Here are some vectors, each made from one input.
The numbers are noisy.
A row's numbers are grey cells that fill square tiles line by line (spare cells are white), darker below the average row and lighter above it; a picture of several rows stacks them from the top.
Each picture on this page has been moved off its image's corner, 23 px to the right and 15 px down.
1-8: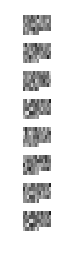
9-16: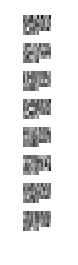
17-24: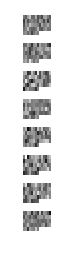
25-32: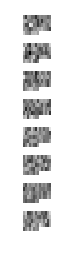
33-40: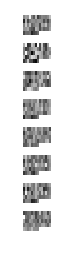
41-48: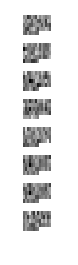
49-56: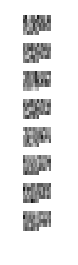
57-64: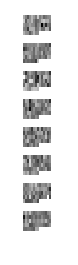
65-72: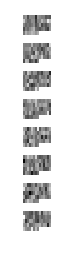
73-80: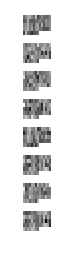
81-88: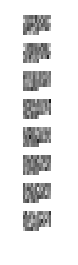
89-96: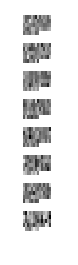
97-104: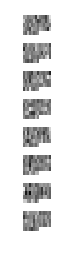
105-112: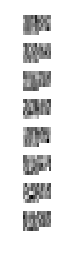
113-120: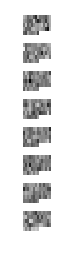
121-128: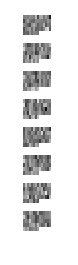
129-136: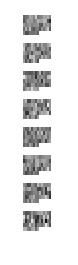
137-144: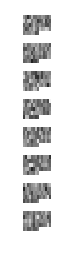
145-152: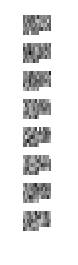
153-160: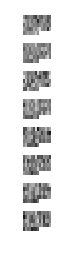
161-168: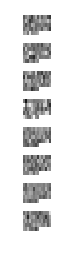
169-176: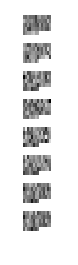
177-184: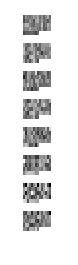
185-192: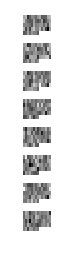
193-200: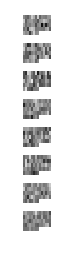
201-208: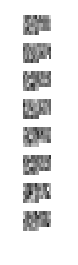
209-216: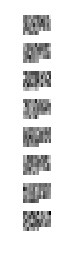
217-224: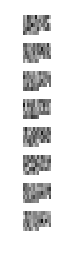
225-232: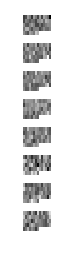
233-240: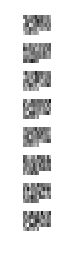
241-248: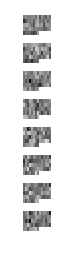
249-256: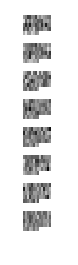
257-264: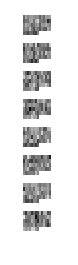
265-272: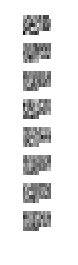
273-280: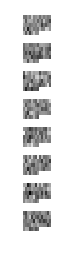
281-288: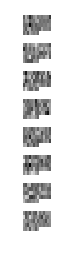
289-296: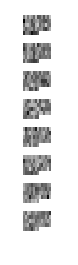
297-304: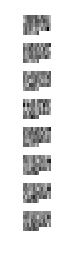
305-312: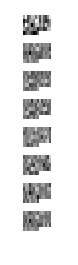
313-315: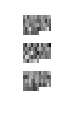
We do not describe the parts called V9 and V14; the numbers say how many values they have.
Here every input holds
a point on an 11-point circle, together with either a true/false value and a value of V14, or a value of V9.
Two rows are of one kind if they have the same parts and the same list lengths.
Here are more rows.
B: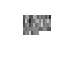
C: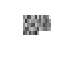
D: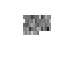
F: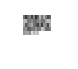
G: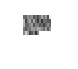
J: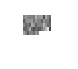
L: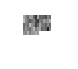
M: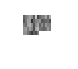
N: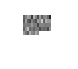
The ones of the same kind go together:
B, J, M, N
C, D, F, G, L

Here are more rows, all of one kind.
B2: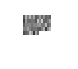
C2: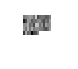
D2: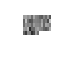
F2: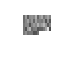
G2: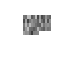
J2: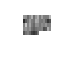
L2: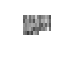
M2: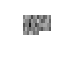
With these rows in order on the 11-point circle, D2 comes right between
B2 and G2.
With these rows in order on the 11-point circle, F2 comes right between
L2 and M2.
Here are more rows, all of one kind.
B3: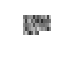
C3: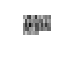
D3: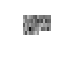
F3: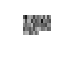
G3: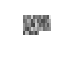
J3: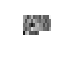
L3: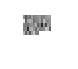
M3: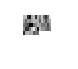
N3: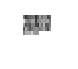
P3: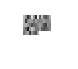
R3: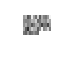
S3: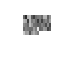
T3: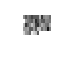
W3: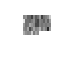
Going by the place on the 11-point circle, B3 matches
F3, G3 and J3.
